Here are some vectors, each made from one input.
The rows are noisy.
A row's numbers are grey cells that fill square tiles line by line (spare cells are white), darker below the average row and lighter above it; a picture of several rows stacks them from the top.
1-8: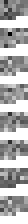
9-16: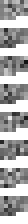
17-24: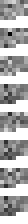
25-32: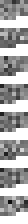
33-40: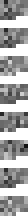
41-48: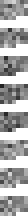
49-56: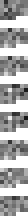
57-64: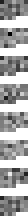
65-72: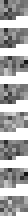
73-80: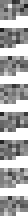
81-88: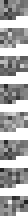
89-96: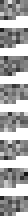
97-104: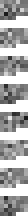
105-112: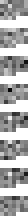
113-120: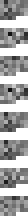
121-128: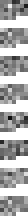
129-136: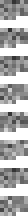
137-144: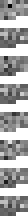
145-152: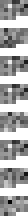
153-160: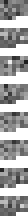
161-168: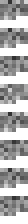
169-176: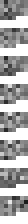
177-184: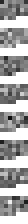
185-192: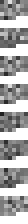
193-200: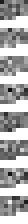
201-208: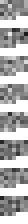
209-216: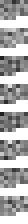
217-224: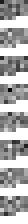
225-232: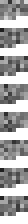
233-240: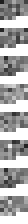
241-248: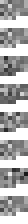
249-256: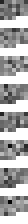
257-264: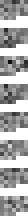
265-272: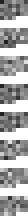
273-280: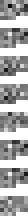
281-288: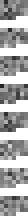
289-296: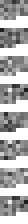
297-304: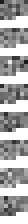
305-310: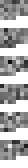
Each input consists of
either a point on a 5-point circle and a true/false value, or a point on a 6-point circle.
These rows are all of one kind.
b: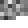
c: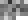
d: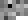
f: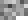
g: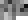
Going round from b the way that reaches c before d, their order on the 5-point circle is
b, g, c, f, d.
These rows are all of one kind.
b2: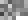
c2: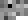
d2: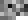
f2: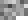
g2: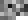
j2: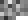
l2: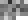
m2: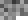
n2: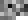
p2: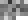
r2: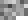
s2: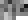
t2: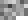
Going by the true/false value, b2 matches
l2, m2, p2 and s2.
